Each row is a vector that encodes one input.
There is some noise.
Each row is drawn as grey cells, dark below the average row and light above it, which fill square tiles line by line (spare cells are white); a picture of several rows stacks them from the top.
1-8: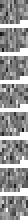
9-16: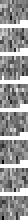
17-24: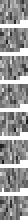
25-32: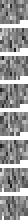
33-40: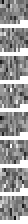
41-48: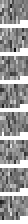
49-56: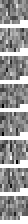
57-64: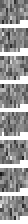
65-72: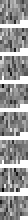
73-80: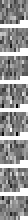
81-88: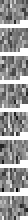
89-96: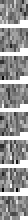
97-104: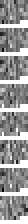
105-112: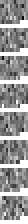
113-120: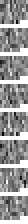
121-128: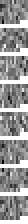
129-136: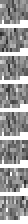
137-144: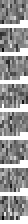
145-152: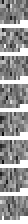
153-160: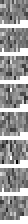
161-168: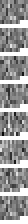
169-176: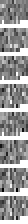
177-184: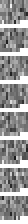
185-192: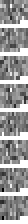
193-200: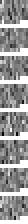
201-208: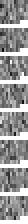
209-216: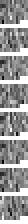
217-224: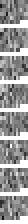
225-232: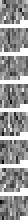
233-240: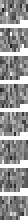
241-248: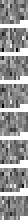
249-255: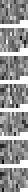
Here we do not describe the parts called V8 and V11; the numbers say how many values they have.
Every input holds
a value of V8, together with either a point on a 10-point line and a node of a 13-node tree, or a value of V11.
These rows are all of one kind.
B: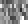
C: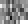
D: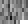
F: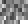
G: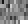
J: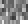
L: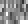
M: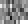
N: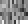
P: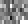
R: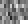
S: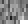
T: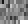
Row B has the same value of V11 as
C, M and P.
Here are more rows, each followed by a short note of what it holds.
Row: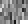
a value of V8 and a value of V11
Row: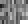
a point on a 10-point line, a node of a 13-node tree and a value of V8
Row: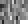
a point on a 10-point line, a node of a 13-node tree and a value of V8
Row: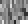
a value of V8 and a value of V11
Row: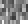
a value of V8 and a value of V11
